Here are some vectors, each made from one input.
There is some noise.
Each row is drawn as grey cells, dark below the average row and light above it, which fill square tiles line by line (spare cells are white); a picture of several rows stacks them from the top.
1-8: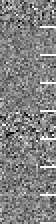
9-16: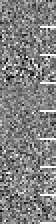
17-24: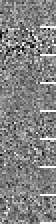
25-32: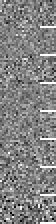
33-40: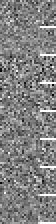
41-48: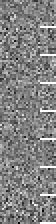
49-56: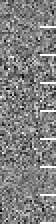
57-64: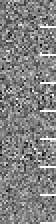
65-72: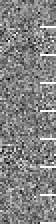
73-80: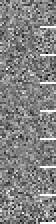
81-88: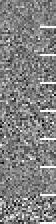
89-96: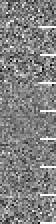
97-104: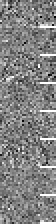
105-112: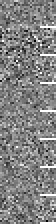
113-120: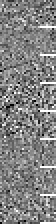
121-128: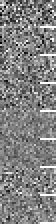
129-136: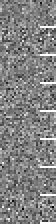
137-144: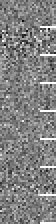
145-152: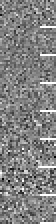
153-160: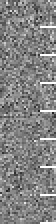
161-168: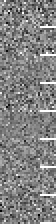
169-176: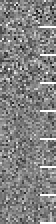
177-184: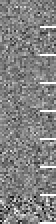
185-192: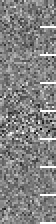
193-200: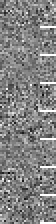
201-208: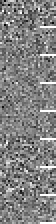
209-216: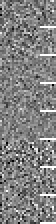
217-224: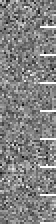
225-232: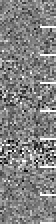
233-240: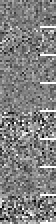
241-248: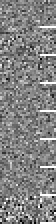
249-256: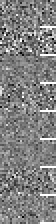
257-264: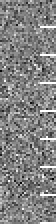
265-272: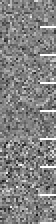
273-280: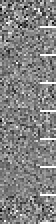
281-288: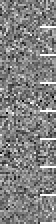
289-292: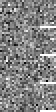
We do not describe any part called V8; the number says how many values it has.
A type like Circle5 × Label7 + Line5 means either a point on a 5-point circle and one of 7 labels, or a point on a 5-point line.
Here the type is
List2(Circle11 × Line11) × V8.
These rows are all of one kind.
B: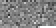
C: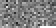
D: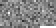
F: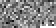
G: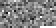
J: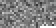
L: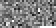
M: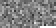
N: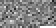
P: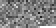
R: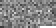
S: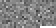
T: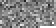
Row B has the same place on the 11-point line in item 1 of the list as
L, N and R.
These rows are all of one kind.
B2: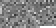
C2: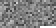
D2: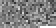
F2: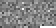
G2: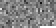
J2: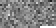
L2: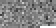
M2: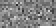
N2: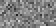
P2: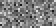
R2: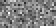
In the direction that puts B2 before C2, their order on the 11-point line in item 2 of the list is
L2, M2, R2, J2, G2, F2, P2, D2, N2, B2, C2.
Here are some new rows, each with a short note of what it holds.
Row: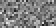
a value of V8, together with a list of two items
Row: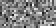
a value of V8, together with the empty list
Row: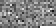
a value of V8, together with a list of two items
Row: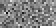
a value of V8, together with a list of one item
